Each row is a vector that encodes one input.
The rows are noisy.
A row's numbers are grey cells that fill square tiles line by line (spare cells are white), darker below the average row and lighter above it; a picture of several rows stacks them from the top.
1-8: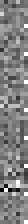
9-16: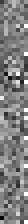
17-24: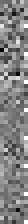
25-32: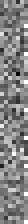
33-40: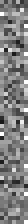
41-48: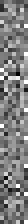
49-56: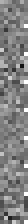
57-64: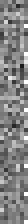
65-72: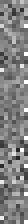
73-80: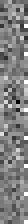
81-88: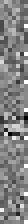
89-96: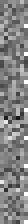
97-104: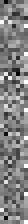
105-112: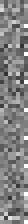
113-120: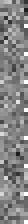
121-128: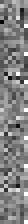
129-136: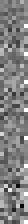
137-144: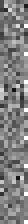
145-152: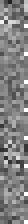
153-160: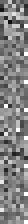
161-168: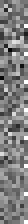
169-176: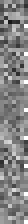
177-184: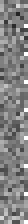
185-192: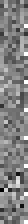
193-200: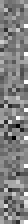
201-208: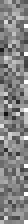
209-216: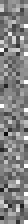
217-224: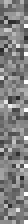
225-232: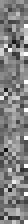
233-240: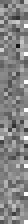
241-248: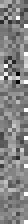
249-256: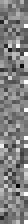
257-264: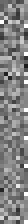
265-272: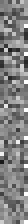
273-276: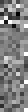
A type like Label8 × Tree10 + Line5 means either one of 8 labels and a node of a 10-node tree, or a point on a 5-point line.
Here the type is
(Circle18 + Line8) × (Tree12 + Unit).
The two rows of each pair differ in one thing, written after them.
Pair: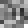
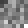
the node of the tree
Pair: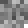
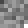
the node of the tree
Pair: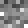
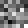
the place on the 8-point line
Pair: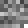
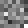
the node of the tree
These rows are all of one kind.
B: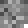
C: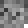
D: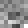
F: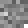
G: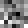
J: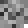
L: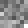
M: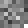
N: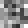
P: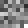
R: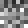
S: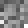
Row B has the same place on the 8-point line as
D, L and R.
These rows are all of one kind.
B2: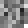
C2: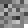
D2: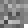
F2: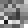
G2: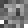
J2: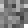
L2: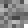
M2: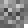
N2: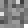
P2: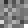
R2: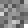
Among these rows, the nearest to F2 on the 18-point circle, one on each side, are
D2 and L2.
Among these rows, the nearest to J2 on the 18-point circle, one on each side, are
N2 and R2.
